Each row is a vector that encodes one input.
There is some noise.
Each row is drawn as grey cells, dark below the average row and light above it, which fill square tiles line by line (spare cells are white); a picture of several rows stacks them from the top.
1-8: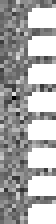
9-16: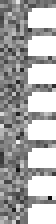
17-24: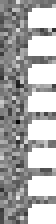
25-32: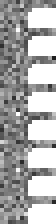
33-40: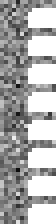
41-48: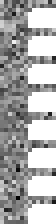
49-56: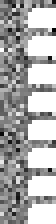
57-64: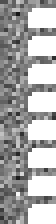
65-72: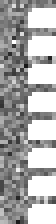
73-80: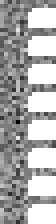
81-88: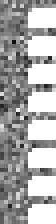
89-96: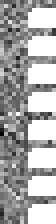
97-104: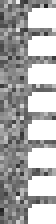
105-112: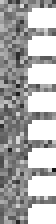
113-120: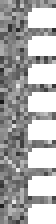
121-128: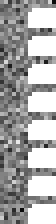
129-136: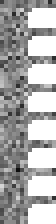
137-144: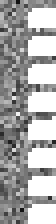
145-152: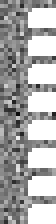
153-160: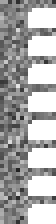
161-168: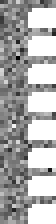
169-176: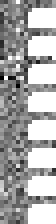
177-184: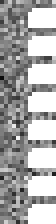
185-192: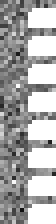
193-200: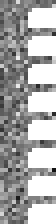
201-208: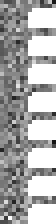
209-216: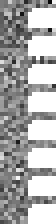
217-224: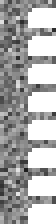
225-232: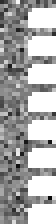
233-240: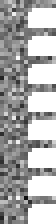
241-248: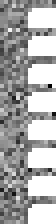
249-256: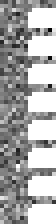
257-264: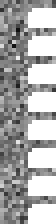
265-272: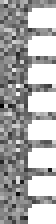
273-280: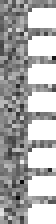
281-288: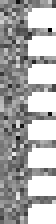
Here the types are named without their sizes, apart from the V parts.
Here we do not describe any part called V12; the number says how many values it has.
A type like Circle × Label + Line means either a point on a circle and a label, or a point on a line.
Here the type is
Bool × (Tree + V12) + Line.
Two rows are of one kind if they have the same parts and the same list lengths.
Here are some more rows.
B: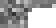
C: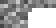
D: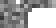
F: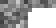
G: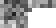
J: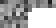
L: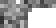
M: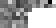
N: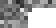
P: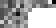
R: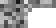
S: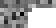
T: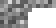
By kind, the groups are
B, D, F, L, P
C, R, T
G, J, M, N, S

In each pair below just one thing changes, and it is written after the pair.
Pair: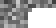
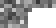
the node of the tree
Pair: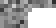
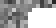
the true/false value
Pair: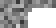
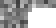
the node of the tree
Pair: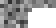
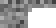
the node of the tree
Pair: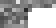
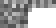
the true/false value
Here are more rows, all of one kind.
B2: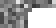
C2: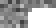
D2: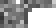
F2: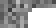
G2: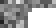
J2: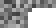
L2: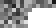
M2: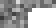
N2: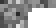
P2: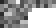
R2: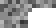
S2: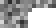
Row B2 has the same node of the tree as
D2, J2, R2 and S2.
